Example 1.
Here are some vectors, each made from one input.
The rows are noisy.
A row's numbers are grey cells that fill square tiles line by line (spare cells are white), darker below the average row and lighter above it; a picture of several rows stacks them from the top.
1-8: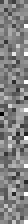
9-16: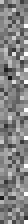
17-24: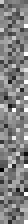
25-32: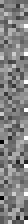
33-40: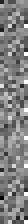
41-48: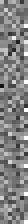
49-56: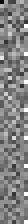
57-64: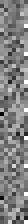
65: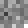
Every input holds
a point on a 9-point line.
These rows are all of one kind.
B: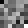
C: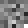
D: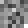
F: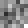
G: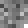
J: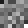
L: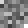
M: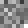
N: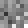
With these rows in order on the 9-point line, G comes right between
C and L.
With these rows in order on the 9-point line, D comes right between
L and M.
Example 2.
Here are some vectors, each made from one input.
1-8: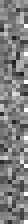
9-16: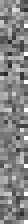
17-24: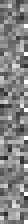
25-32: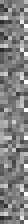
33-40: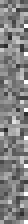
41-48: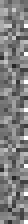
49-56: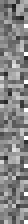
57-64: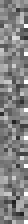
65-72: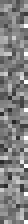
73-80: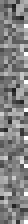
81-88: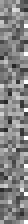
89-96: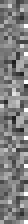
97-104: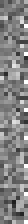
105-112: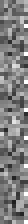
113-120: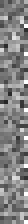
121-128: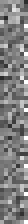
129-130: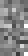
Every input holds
a point on a 15-point line.
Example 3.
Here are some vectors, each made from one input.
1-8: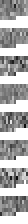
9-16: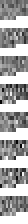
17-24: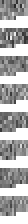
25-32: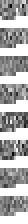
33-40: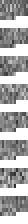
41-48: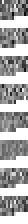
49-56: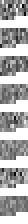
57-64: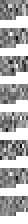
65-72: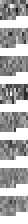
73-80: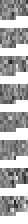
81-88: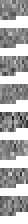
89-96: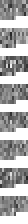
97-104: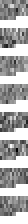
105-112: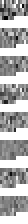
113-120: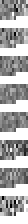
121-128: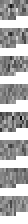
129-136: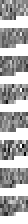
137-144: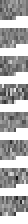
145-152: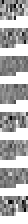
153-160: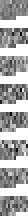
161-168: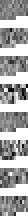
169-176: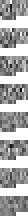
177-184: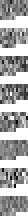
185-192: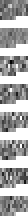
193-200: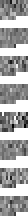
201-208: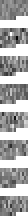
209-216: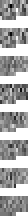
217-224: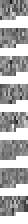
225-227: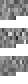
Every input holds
a point on a 13-point line.
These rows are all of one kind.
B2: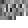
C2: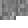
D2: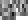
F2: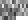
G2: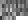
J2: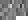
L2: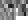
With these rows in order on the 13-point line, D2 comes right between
F2 and G2.
